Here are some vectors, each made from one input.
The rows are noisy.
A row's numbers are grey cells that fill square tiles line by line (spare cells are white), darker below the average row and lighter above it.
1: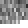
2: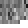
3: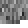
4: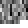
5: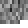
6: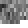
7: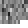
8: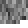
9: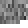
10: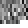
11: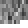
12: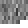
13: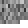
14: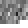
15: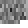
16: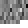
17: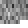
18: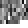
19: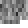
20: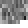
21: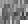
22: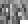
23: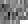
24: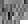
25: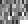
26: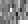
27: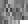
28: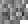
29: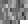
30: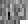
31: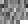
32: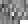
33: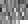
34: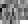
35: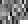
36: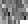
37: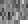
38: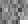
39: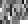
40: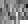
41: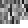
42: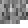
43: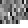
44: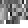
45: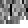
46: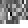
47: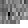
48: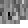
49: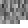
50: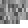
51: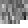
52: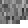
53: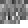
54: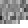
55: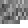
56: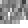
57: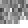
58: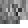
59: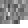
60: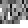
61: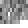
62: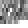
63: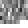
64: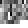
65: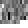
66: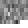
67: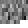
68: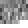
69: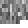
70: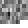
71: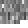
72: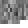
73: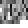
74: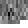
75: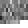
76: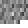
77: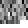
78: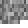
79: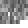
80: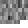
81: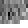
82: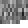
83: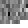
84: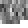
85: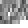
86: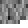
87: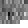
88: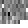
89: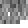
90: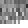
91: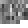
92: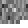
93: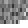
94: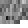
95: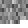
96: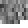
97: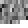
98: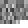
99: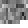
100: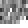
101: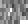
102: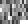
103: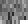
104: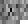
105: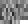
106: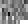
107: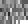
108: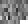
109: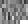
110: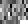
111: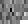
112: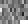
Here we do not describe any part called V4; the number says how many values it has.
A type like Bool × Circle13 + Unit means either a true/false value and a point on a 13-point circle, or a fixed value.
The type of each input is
((Bool × Bool × Bool × Bool + Unit) × V4 + Label5) × Label5 × Label5.
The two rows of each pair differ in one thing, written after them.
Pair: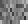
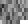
the value of V4
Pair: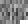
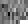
one of the two labels
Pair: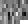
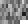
the value of V4
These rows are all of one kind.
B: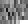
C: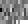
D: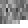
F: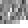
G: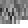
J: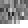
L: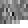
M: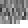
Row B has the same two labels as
J and L.
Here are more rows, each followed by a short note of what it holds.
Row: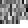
three labels (each one of 5)
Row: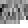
two labels (each one of 5) and a value of V4
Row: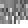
two labels (each one of 5) and a value of V4
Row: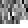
three labels (each one of 5)
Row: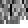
three labels (each one of 5)
